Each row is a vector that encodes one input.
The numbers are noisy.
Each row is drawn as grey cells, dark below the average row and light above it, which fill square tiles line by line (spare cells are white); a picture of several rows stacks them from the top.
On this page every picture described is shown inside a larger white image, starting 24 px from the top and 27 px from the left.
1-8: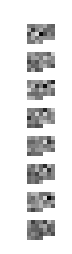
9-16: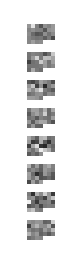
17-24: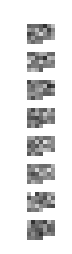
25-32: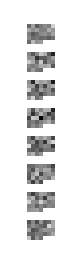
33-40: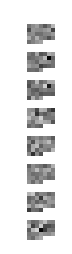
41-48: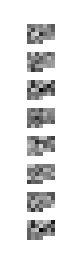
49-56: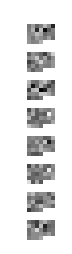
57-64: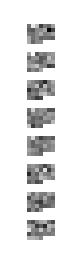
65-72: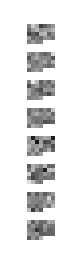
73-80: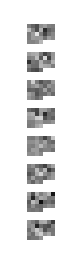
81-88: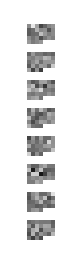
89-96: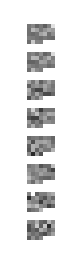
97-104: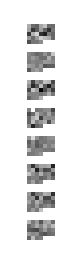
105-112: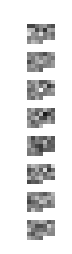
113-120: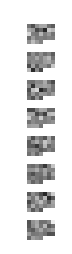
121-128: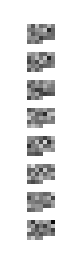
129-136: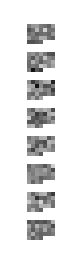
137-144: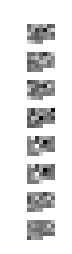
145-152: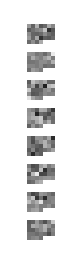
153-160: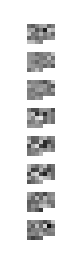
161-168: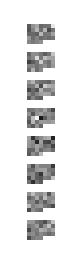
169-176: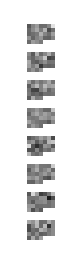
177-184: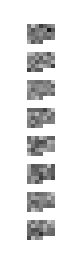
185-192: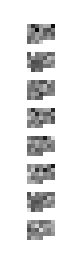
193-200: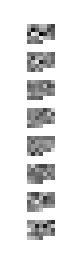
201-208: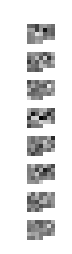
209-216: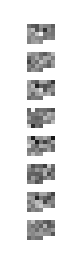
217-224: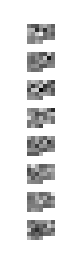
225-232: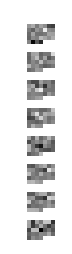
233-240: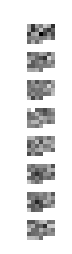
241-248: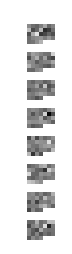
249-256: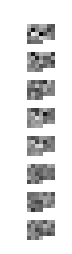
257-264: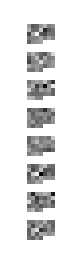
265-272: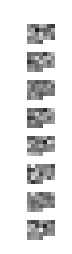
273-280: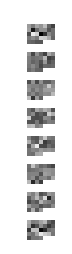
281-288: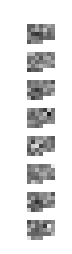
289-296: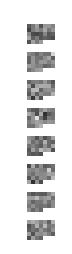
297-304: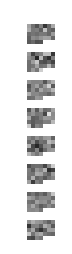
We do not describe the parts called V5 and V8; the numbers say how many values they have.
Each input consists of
a value of V5, together with either a point on a 17-point circle, or a point on an 11-point line and a value of V8.
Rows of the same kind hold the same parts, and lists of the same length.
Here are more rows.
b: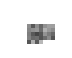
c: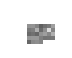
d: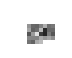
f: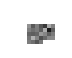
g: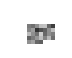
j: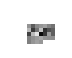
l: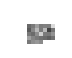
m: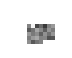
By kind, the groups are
b, c, f, l, m
d, g, j

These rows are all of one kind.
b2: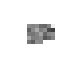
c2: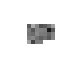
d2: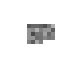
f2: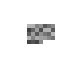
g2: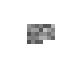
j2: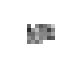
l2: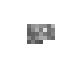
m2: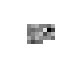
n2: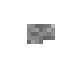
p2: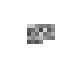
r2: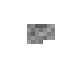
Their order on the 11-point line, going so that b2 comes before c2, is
f2, b2, p2, n2, j2, l2, g2, d2, c2, r2, m2.
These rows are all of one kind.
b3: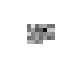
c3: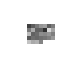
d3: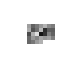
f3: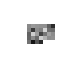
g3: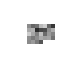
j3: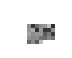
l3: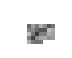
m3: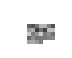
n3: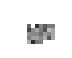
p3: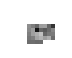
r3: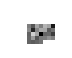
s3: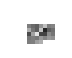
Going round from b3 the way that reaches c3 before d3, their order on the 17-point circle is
b3, c3, l3, n3, f3, r3, d3, s3, j3, p3, g3, m3.
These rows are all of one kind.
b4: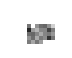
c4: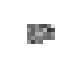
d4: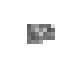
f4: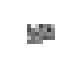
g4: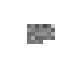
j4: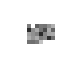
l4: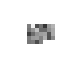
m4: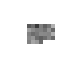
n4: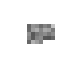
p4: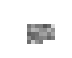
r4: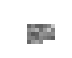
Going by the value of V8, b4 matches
c4, d4 and f4.
